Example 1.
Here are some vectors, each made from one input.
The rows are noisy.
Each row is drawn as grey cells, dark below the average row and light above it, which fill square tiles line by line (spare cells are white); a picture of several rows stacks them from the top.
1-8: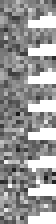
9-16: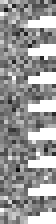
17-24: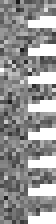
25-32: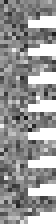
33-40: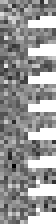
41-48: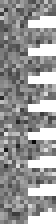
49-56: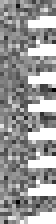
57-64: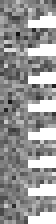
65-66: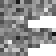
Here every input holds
either a fixed value, or a point on each of two 7-point lines, or a node of an 8-node tree.
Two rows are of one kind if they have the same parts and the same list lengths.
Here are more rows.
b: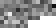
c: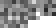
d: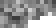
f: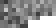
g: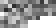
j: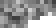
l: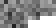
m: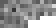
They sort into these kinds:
b, g
c
d, f, j, l, m

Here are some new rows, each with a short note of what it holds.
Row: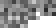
a fixed value
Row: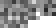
a fixed value
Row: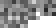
a fixed value
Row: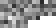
a point on each of two 7-point lines
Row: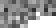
a fixed value
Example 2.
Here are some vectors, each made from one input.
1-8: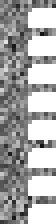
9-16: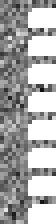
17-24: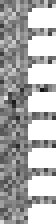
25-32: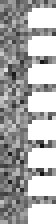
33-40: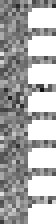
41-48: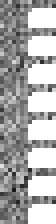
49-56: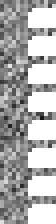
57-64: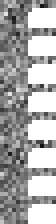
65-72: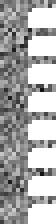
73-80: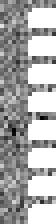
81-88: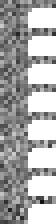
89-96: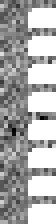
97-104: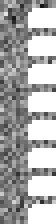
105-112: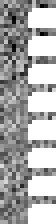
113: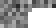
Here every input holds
either a point on an 11-point line, or three true/false values.
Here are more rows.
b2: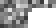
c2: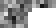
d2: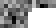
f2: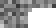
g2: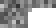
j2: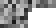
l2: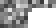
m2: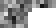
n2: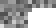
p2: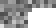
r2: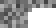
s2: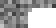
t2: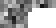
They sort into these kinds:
b2, c2, d2, j2, l2, m2, t2
f2, g2, n2, p2, r2, s2

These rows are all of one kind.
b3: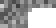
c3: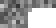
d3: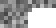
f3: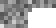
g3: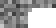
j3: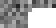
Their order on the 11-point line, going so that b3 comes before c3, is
f3, d3, b3, c3, j3, g3.
